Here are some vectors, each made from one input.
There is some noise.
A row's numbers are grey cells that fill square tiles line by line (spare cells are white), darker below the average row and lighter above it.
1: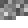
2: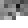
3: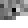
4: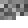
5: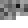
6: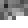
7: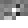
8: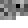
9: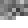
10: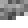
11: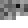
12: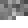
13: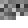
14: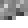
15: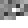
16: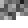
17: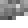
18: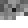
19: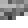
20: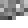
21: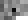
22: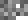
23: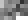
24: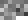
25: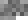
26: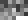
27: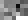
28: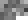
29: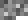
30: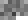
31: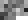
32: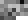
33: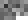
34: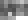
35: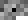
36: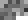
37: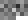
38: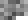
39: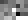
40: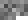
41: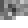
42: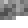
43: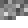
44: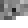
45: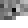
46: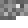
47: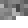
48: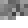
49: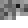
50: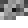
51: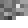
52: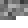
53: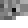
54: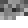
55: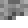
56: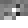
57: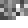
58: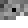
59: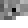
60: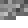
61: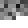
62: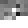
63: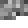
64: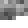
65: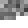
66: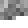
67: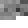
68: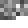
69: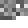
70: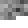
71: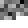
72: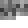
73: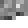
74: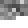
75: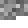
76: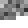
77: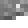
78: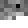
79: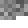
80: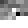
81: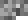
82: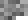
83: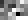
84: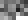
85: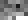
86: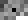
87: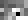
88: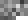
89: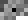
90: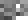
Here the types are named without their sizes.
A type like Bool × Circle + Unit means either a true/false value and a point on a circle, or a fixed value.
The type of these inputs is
Bool × List(Line).
